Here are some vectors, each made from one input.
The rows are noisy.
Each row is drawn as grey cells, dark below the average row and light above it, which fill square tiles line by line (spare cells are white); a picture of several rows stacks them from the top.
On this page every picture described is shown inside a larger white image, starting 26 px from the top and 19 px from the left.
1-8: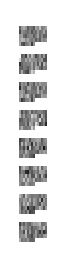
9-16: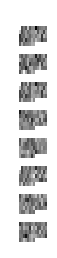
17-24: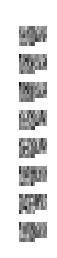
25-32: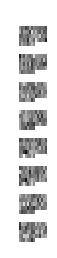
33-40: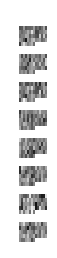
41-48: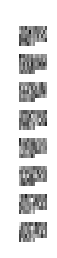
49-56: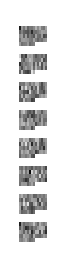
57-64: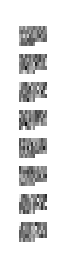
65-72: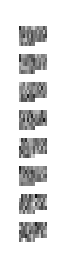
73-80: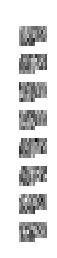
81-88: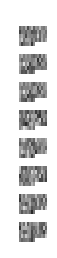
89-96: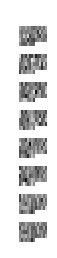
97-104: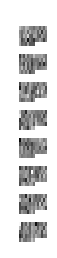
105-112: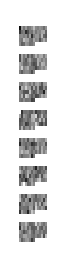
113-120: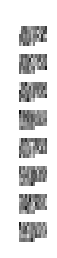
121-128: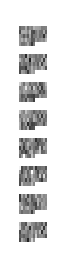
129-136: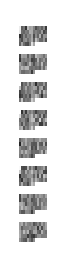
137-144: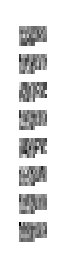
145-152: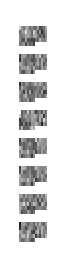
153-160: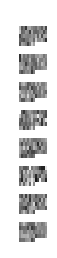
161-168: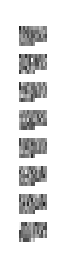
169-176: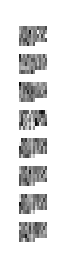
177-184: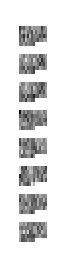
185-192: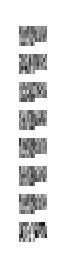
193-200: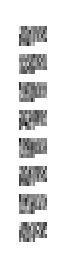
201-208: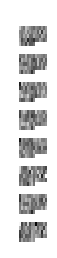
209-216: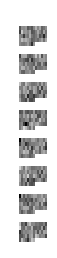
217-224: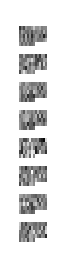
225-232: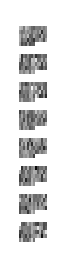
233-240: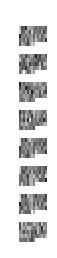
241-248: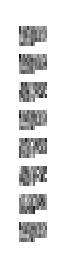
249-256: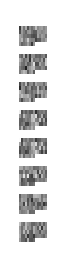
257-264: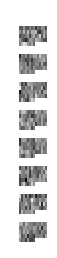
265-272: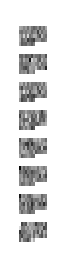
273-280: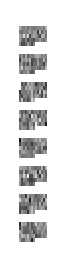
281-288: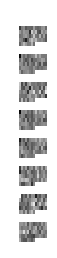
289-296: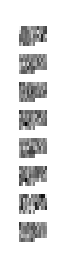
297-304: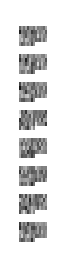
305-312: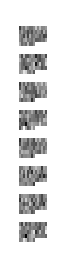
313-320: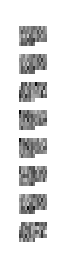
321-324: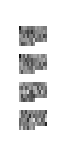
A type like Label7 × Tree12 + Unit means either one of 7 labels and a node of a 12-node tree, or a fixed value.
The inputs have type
Label5 × Line10 + List3(Line5).
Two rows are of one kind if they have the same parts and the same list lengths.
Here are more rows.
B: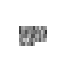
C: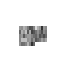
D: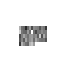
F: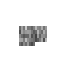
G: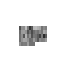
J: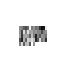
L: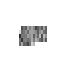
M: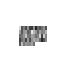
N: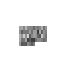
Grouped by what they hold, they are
B, C, F
D, L, M
G
J
N

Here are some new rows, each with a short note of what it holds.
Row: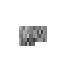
a list of one item
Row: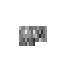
a list of one item
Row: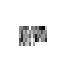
the empty list
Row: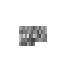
a list of one item
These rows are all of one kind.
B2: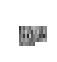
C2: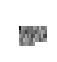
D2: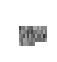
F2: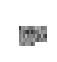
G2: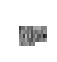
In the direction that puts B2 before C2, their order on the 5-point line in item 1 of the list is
B2, G2, D2, F2, C2.
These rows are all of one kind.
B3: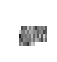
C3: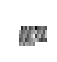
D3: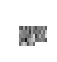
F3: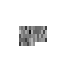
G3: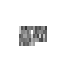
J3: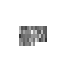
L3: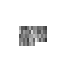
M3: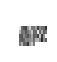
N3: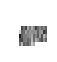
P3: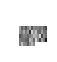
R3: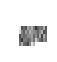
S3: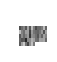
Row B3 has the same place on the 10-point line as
G3, N3 and R3.
